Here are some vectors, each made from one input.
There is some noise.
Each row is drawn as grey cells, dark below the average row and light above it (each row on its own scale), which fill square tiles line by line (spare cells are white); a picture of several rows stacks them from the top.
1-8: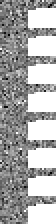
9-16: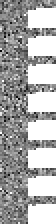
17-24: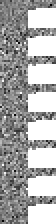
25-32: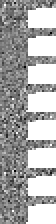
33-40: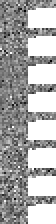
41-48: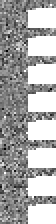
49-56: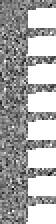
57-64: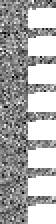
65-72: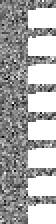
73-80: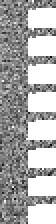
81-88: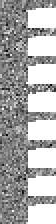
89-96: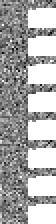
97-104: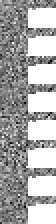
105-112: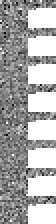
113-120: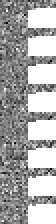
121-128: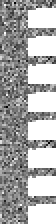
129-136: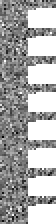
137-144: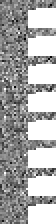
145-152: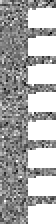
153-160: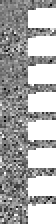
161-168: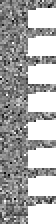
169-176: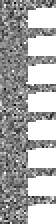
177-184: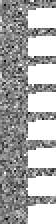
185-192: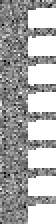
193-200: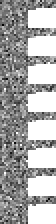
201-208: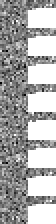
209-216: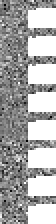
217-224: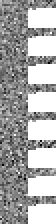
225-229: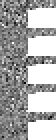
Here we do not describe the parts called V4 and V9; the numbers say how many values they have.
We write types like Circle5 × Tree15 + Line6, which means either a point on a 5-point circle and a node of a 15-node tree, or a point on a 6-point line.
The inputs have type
Bool × V9 + Line7 × V4 + List2(Line6).
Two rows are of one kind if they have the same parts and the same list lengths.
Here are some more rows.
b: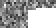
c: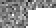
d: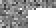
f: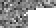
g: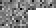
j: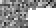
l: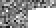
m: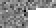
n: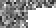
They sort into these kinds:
b, n
c, l, m
d, j
f
g

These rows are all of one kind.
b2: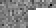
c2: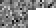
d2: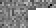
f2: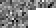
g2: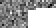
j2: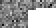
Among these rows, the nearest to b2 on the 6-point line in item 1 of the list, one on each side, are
d2 and j2.
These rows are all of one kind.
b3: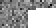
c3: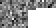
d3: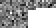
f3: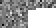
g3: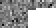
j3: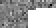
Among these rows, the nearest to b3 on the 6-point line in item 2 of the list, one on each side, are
f3 and g3.
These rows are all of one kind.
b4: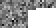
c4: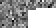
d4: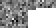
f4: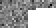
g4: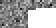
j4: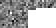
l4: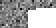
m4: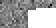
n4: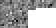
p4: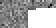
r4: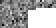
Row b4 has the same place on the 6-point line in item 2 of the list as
d4, f4, m4 and p4.
